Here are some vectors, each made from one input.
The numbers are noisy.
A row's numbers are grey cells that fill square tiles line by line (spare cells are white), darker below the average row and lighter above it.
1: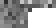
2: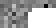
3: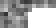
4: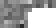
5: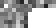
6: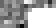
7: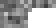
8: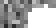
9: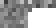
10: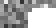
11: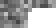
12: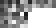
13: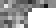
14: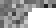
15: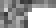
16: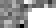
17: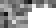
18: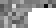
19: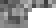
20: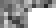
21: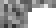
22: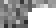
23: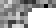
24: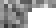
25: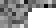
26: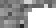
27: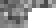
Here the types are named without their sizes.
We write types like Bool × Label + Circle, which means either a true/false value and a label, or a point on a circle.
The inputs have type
Circle.
